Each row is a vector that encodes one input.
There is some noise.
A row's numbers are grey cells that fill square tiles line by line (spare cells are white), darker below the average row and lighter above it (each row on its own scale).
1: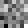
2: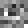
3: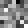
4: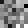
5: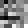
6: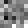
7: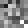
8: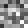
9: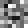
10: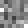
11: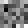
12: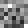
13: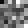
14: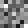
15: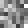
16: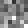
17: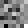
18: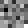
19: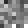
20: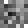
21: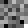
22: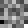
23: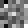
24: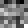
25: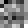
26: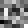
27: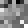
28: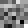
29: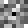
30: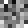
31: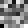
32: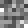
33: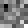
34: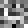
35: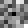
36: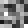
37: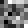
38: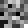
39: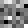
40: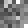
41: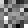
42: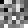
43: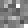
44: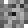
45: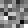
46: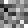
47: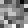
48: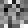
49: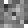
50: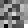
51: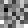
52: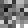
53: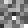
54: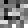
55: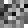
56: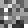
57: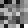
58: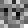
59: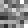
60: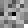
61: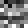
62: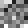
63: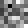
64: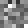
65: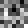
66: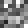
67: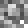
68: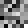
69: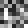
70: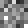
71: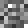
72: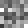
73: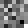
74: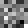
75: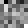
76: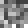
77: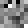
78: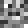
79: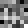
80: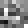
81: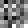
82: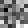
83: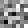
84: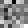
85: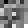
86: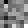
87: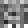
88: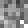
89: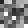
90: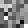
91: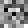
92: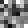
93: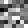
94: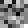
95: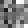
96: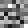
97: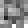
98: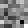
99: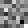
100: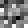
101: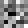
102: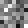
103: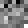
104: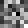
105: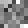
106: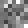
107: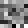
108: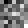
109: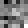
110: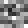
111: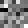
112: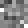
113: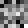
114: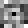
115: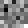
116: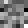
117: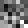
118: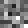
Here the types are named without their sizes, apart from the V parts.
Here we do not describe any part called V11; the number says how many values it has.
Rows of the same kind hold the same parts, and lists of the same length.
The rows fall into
2 kinds.
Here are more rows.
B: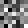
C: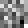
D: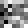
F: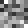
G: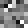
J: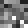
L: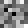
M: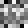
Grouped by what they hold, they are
B, C, G, M
D, F, J, L

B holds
a value of V11.
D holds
a label and a true/false value.
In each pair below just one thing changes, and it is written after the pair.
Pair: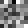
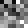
the true/false value
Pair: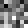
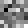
the label
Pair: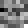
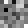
the label
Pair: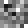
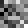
the true/false value
